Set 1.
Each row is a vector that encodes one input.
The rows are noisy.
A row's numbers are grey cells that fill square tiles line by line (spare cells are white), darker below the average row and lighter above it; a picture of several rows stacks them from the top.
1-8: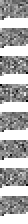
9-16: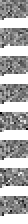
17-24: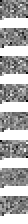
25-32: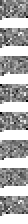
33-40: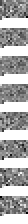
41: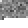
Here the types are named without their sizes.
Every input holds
either a label, or a point on a line.
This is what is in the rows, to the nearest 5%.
About 60% of them hold a label. The rest hold a point on a line.
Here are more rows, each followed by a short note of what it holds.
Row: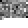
a point on a line
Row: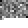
a point on a line
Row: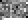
a point on a line
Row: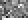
a point on a line
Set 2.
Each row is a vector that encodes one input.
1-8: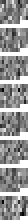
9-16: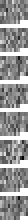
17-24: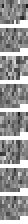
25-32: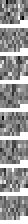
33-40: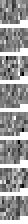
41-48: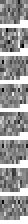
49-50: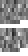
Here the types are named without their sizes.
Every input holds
a point on a line, together with either a point on a circle, or a fixed value.
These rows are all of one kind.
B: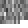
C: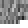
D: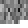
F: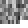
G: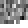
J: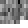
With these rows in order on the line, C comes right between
D and G.
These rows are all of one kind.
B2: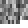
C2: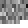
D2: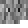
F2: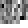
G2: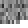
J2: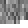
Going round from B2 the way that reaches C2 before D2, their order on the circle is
B2, G2, F2, C2, J2, D2.
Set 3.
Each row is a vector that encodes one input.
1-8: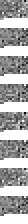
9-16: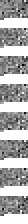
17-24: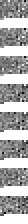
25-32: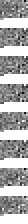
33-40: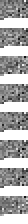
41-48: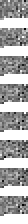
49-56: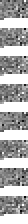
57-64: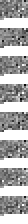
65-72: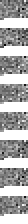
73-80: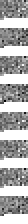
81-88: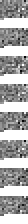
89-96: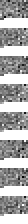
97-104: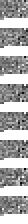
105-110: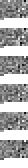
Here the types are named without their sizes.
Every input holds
a true/false value, together with either a point on a circle, or a fixed value.
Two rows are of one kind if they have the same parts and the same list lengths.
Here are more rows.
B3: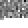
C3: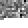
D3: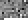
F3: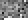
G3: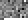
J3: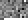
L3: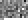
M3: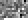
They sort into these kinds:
B3, D3, F3, G3, J3, L3
C3, M3

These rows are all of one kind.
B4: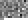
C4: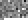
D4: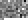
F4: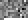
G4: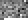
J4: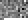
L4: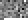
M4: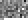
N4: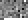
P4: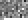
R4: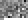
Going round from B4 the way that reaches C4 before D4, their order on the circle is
B4, N4, L4, J4, F4, P4, G4, C4, D4, M4, R4.
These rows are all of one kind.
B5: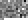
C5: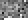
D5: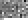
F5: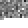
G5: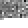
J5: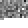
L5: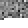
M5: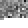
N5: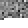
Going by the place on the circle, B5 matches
L5 and N5.
